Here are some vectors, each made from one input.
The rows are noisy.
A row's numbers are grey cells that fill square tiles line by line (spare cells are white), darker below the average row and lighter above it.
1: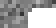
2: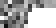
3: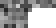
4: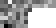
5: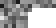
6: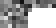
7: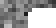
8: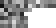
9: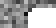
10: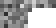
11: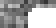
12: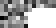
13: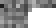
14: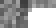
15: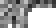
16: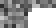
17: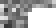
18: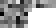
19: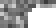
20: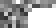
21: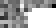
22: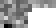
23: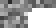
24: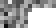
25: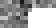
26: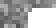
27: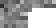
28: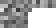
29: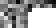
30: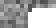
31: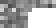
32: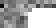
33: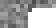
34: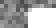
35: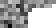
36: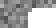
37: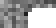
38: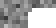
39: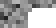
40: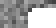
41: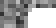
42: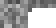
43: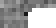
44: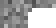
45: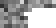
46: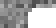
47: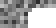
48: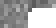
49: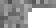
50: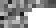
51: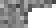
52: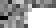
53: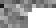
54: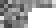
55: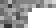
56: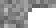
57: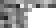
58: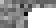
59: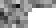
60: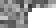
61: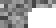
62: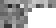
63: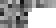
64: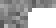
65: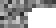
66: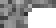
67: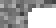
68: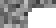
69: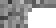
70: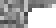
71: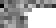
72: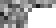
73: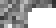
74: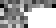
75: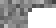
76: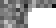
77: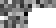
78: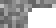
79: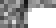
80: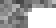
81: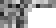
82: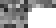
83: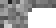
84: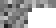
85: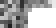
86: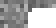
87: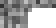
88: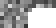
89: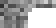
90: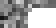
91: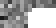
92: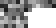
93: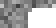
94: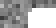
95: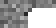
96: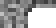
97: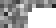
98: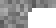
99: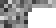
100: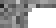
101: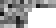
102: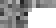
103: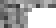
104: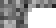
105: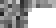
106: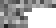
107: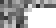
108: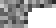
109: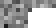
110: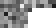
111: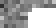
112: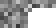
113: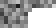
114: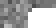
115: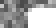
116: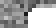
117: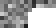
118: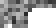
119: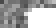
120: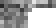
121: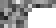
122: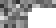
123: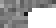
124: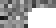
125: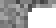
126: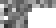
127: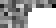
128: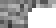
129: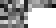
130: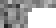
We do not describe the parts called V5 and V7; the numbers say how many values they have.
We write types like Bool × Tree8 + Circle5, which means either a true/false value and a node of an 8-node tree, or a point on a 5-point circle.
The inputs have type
(Bool × V7 + V5) × Label6.
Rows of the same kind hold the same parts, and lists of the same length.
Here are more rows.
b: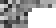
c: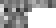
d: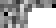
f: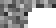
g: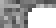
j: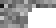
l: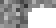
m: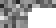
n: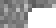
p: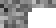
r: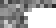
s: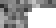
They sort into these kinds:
b, c, d, f, j, l, m, p, r, s
g, n

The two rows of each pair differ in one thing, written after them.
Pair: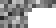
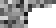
the value of V7
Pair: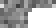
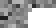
the value of V7
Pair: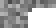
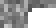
the true/false value
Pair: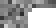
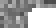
the true/false value
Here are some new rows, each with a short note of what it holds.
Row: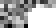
one of 6 labels, a true/false value and a value of V7
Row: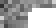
one of 6 labels and a value of V5
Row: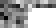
one of 6 labels and a value of V5
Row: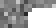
one of 6 labels, a true/false value and a value of V7
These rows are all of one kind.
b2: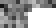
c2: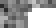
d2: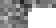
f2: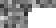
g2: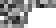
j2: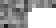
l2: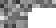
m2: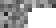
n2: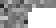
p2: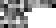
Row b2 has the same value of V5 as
c2, f2, g2 and l2.
